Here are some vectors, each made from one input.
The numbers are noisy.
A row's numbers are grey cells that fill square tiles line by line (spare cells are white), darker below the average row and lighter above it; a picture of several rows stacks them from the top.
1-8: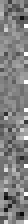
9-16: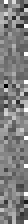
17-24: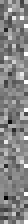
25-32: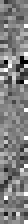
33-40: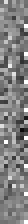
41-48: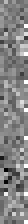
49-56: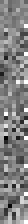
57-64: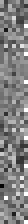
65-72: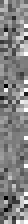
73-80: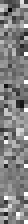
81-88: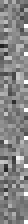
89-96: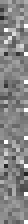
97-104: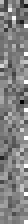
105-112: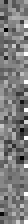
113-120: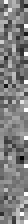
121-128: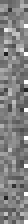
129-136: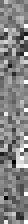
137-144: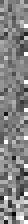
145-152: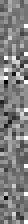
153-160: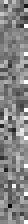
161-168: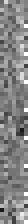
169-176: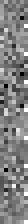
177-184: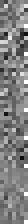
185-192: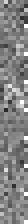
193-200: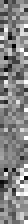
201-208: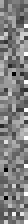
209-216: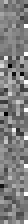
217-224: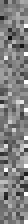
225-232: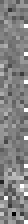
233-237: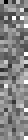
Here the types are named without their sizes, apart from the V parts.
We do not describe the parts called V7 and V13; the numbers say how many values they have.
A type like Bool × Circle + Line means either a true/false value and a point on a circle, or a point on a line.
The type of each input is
Bool × V7 + List(Circle) × V13.
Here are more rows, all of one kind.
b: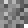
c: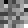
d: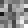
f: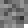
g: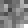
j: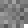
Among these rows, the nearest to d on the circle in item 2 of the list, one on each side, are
c and g.
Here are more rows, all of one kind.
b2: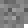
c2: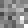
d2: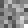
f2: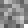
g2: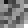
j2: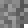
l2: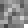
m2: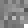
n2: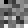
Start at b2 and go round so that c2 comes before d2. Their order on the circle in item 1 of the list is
b2, n2, l2, j2, c2, f2, m2, g2, d2.
